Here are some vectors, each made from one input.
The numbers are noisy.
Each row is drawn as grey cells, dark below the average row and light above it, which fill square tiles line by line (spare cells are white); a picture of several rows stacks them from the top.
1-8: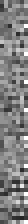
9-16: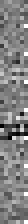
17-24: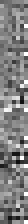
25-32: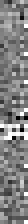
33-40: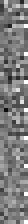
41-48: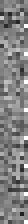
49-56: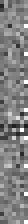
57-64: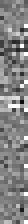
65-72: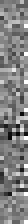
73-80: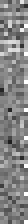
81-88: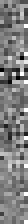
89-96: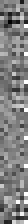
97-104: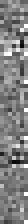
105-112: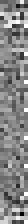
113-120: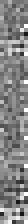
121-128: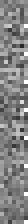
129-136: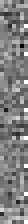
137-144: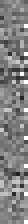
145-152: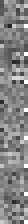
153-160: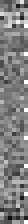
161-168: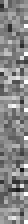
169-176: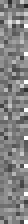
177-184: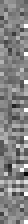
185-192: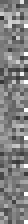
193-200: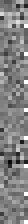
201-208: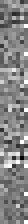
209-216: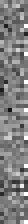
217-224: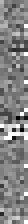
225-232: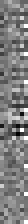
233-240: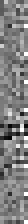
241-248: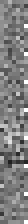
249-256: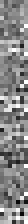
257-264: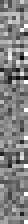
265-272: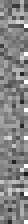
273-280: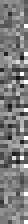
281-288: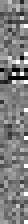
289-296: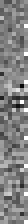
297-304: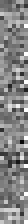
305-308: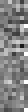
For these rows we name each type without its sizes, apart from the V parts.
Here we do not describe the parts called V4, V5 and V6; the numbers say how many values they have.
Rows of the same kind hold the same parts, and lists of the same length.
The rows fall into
5 kinds.
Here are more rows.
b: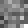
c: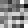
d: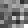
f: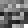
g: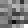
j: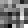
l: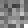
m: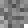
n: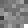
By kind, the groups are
b, d, n
c
f, m
g
j, l

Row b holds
a node of a tree.
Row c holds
a true/false value and a value of V6.
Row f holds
a node of a tree, a value of V4 and a value of V5.
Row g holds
a node of each of two trees.
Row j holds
a value of V4 and a value of V5.
